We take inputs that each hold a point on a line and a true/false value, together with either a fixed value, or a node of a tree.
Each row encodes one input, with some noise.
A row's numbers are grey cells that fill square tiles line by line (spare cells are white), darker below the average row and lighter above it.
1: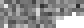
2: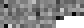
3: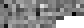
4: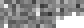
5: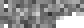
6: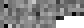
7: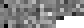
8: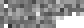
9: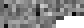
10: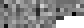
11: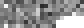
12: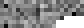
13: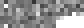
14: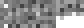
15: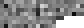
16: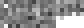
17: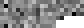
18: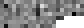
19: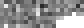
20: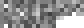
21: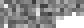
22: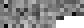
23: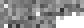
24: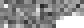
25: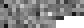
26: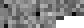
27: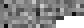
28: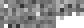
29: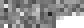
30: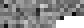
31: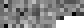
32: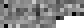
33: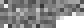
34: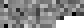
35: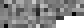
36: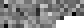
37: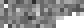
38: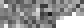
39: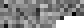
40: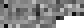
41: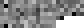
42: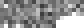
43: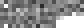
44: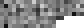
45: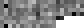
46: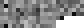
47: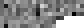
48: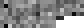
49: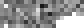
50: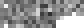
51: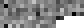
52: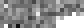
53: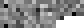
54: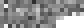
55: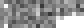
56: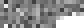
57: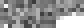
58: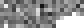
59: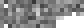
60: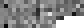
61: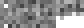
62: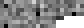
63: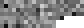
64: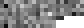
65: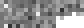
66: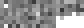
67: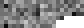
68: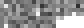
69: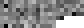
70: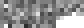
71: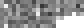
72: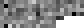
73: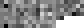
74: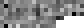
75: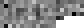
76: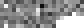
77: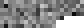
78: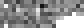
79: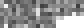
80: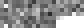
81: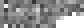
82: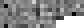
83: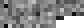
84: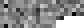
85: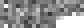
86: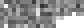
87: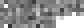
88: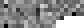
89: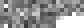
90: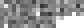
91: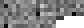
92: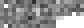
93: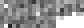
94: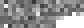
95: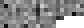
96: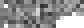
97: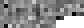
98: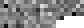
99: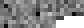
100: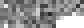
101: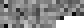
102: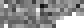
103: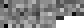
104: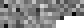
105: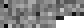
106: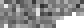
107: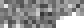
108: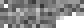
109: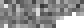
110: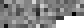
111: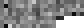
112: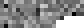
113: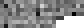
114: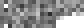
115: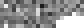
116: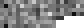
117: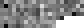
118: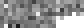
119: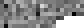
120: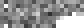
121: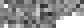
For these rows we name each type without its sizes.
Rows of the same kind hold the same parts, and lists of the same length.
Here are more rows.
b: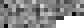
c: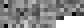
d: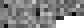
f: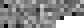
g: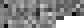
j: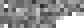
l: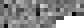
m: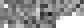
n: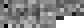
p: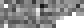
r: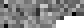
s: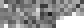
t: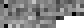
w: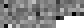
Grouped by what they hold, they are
b, d, f, g, j, l, r
c, m, n, p, s, t, w

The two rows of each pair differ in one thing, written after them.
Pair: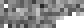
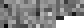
the true/false value
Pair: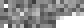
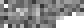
the place on the line
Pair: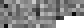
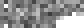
the true/false value
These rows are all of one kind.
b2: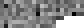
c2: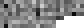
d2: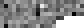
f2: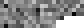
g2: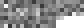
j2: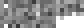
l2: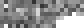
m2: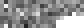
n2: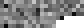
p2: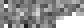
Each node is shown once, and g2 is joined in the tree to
d2 and m2.
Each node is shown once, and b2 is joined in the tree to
d2.
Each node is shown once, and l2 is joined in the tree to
m2 and p2.
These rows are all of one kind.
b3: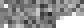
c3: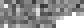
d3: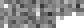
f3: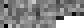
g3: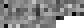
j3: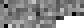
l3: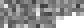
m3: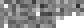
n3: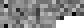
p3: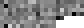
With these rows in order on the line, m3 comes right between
d3 and l3.
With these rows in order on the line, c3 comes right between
f3 and l3.
